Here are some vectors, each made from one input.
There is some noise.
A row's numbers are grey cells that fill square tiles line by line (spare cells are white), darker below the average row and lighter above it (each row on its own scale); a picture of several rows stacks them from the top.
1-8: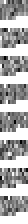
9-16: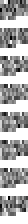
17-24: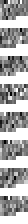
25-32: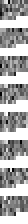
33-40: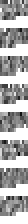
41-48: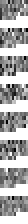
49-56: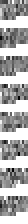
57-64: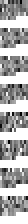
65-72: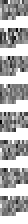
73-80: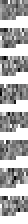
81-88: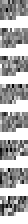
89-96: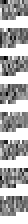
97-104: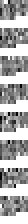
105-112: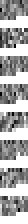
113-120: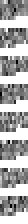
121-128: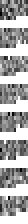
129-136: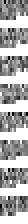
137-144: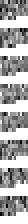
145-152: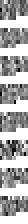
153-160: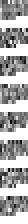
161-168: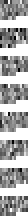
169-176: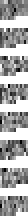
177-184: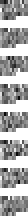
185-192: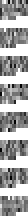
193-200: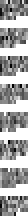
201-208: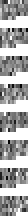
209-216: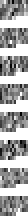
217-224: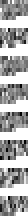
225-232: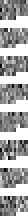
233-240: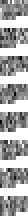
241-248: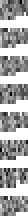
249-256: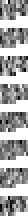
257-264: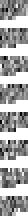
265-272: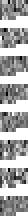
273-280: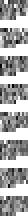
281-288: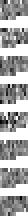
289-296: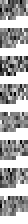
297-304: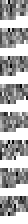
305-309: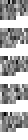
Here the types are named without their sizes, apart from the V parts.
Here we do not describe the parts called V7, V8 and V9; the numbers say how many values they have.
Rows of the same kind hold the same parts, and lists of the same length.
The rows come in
2 kinds.
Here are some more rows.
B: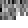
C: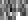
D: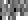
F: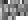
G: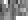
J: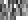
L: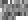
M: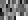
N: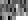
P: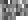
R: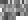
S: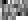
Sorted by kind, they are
B, C, D, G, J, M, N
F, L, P, R, S

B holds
a node of each of three trees and a value of V8.
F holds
a value of V7 and a value of V9.
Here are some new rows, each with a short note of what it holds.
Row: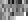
a node of each of three trees and a value of V8
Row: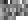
a value of V7 and a value of V9
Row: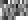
a value of V7 and a value of V9
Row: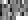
a node of each of three trees and a value of V8
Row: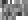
a value of V7 and a value of V9
